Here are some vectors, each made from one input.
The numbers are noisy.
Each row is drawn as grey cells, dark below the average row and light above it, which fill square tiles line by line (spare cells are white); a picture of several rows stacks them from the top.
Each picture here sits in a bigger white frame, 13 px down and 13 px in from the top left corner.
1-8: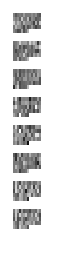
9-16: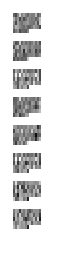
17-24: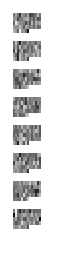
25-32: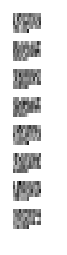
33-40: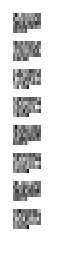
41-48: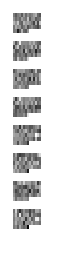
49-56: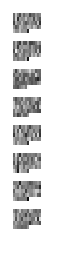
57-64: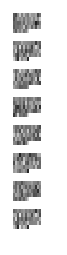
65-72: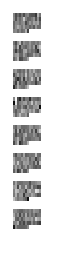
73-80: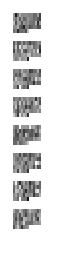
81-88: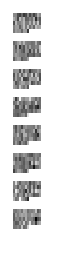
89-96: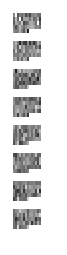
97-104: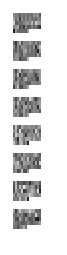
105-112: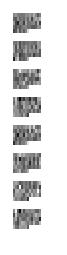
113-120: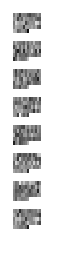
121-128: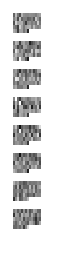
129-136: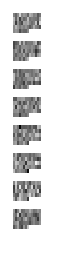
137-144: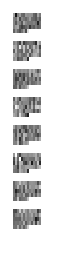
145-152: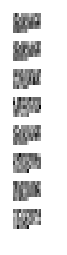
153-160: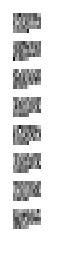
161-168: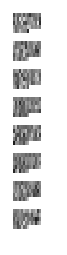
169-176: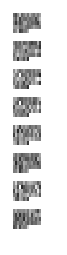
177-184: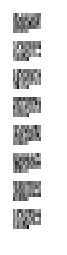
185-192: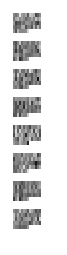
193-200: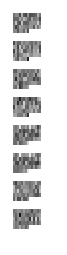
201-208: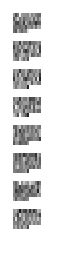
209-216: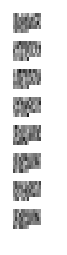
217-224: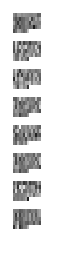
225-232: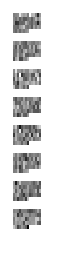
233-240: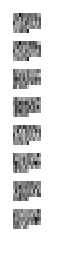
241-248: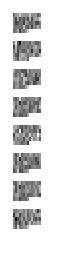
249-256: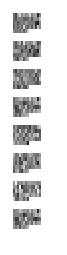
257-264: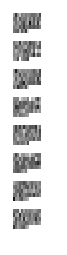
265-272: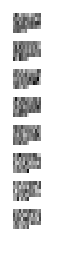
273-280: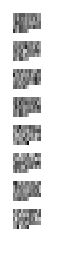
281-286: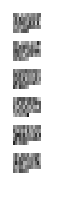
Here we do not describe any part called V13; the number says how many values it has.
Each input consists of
a point on a 9-point circle, together with either a node of a 17-node tree, or a value of V13.
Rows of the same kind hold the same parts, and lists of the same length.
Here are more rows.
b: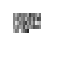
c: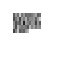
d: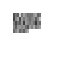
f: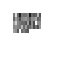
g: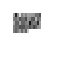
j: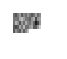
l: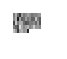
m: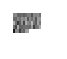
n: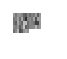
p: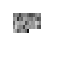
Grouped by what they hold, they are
b, f, l, p
c, d, g, j, m, n

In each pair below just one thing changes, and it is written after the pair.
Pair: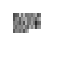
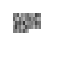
the node of the tree
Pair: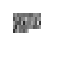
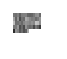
the place on the 9-point circle
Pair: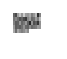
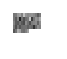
the node of the tree
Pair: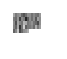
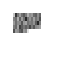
the node of the tree
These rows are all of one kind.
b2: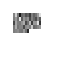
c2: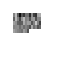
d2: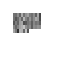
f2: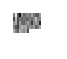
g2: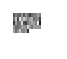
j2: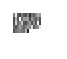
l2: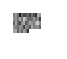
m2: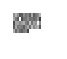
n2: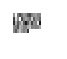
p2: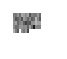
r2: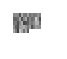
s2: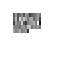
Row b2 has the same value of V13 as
j2 and n2.
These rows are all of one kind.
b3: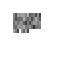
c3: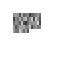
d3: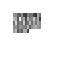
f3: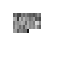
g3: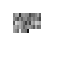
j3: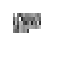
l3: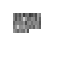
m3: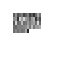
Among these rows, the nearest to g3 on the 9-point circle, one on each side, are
b3 and f3.
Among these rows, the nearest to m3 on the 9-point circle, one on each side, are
c3 and d3.
